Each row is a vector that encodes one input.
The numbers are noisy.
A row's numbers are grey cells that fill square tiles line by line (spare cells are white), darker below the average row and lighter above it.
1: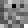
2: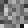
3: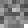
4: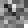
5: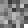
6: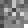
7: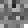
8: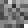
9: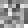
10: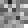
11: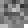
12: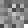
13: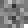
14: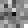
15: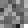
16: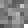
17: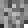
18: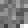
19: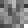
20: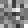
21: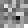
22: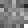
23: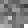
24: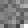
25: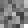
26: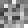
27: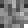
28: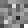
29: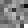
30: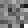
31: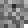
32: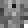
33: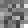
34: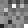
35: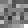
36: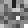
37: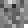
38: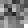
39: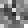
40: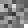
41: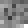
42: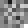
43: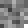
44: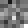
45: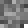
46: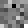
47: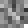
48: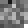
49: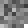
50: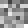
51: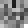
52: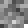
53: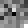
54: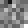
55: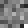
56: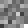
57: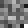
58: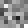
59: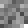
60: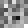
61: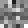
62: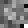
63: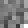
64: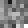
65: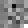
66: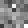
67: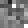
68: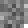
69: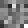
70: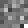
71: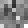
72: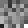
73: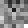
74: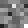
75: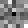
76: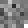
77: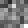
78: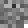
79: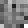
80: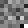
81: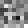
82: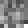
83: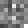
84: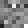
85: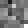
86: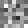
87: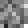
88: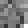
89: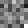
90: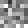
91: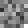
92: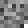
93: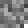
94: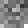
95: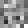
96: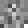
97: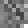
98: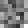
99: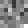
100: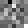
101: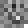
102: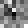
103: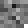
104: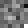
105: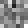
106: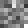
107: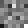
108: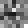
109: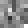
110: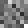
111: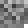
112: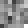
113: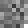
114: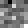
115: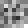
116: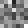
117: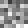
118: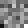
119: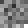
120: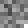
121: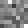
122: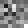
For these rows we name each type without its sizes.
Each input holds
a label, together with either a fixed value, or four true/false values.
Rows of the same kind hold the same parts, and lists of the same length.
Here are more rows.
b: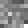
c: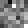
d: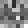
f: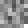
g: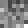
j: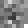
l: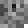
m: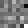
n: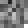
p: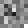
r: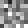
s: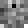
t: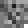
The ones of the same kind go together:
b, c, d, f, g, j, l, m, n, p, s, t
r

